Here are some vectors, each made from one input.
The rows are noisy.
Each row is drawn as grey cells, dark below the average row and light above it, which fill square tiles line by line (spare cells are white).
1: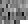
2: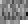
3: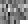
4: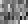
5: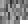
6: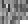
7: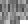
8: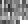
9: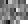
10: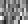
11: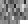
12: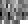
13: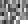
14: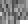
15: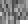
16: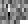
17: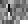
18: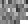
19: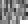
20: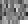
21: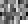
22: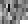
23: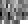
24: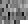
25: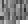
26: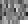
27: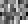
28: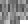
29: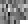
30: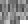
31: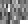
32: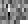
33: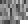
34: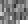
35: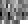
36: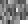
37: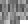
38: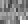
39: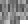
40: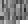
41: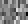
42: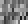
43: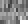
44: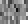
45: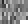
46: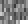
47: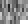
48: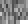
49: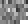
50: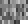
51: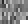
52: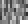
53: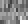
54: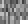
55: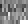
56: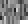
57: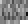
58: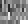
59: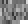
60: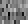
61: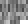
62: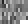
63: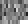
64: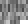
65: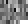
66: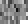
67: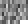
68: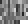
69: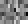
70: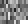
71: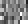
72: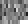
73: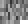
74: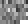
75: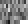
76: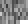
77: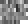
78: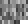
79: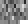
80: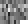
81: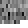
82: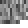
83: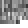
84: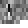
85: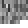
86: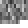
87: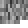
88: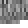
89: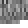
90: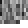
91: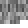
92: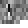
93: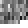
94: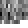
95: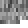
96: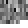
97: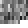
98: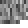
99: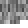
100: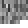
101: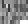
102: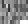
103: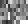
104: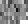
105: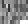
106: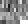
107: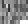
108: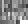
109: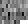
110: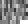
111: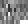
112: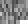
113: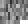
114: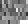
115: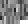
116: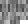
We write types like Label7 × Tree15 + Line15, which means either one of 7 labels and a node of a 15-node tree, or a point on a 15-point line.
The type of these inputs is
Bool × Bool × Bool × Line9.
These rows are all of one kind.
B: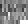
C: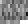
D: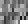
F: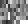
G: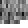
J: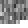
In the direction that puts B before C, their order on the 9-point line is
G, B, J, F, C, D.
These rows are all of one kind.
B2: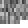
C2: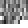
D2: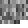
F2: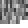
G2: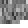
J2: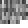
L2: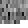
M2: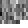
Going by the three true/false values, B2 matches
G2 and L2.
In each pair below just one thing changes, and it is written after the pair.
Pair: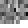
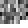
the place on the 9-point line
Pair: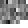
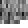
the place on the 9-point line
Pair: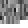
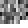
the place on the 9-point line
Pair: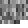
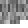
the place on the 9-point line
